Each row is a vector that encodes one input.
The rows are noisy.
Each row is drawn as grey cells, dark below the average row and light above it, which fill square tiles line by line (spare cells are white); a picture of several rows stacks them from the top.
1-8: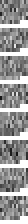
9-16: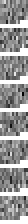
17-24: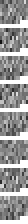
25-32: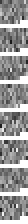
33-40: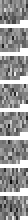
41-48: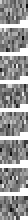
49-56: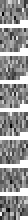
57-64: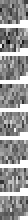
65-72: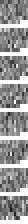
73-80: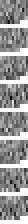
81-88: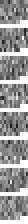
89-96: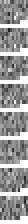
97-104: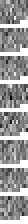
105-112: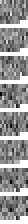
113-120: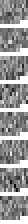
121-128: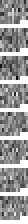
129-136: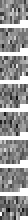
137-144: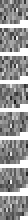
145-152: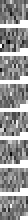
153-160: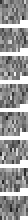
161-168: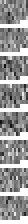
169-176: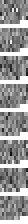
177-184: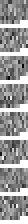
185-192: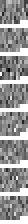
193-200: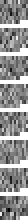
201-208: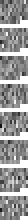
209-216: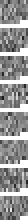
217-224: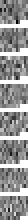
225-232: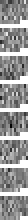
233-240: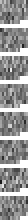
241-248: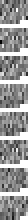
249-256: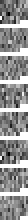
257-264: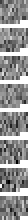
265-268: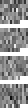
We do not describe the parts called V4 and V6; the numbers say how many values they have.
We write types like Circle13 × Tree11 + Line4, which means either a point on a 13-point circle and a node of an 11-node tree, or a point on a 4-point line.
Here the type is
(Line3 × Line5 + V4) × V6 + List2(Line7).
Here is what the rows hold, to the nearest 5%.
About 55% of them hold a value of V6, together with either a point on a 3-point line and a point on a 5-point line, or a value of V4. The rest are lists of up to two points on a 7-point line: about 5% of all rows are empty, 20% hold one and 20% two.
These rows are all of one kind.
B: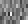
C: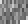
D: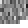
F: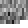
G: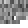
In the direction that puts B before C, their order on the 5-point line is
F, D, B, C, G.
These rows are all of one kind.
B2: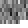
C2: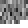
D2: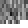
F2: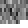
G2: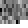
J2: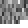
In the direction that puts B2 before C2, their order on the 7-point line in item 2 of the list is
G2, F2, D2, B2, J2, C2.
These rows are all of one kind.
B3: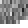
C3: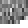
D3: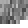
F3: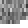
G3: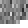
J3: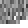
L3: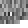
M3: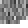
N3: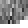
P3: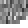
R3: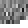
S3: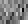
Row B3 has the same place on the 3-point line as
M3 and P3.
